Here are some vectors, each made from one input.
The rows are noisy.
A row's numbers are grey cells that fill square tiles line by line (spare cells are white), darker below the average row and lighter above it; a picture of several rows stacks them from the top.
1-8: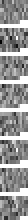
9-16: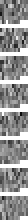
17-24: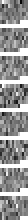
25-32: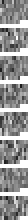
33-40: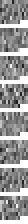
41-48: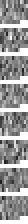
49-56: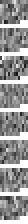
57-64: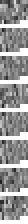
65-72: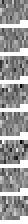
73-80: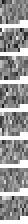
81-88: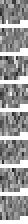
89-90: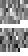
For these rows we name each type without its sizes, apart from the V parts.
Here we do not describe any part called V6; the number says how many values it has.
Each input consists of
a point on a line, together with either a point on a line, or a value of V6.
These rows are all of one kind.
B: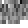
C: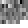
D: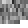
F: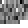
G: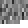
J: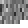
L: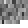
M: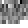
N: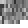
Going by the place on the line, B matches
D and M.
